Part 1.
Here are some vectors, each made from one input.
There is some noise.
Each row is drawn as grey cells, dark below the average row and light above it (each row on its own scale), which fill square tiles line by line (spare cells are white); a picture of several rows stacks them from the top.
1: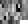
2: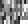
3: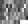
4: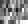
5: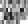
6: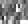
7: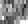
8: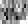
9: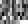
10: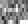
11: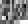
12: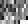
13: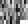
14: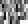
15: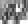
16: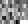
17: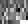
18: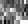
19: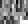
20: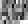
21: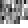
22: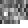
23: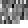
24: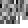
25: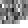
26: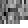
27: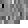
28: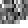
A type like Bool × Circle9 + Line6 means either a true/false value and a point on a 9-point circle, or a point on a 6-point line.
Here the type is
Bool × Bool × Bool.
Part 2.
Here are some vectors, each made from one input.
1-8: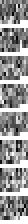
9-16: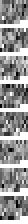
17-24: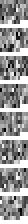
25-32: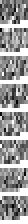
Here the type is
Bool × Bool × Bool.
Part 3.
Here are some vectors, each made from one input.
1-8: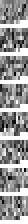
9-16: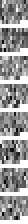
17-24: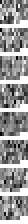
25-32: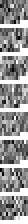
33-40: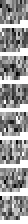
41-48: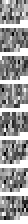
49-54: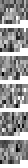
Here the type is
Bool × Bool × Bool × Bool.
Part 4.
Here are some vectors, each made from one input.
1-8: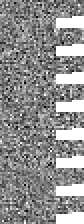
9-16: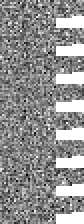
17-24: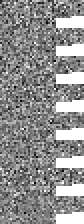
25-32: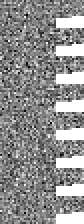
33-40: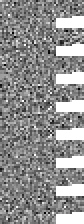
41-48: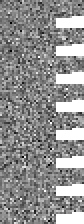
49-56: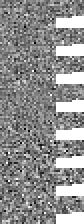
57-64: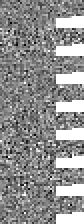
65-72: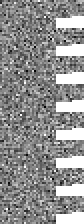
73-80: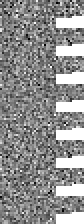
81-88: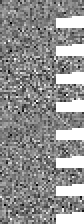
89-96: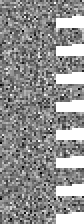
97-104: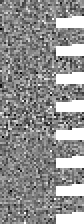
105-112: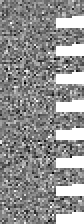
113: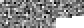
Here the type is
Circle8 + Unit.
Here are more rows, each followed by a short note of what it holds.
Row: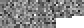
a point on an 8-point circle
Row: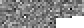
a fixed value
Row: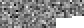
a point on an 8-point circle
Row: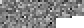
a fixed value
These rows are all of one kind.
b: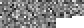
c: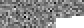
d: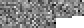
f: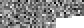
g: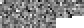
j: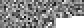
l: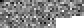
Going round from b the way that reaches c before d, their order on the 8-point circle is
b, f, l, c, g, d, j.
